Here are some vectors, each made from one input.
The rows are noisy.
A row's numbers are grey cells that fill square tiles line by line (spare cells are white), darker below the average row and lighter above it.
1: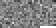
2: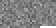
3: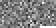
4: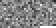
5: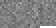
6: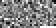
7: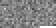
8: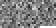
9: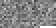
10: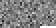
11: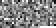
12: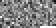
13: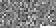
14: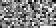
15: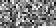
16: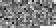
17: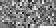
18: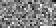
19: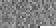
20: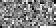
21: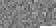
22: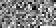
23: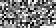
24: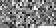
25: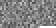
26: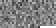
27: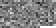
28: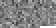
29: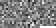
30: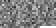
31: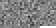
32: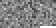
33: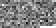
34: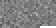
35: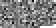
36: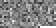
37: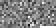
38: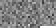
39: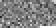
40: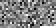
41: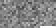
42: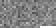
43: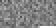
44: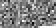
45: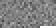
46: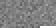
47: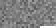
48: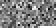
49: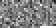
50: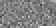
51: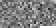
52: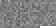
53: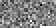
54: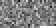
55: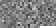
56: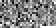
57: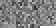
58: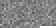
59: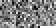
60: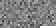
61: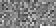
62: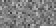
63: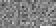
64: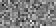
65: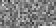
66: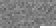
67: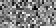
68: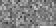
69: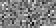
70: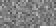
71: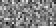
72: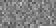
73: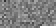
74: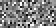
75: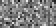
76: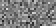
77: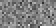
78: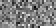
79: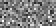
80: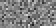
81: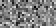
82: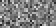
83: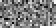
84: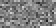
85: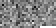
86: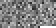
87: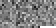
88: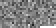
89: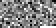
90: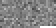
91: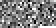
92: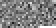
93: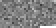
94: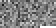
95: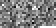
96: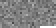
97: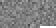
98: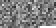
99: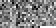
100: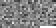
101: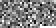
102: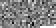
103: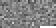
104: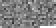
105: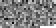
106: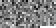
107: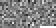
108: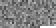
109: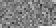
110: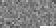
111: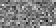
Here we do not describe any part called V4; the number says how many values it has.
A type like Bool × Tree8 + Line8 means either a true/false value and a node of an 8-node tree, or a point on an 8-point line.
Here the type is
List2(Label5 × (Line5 + V4)).
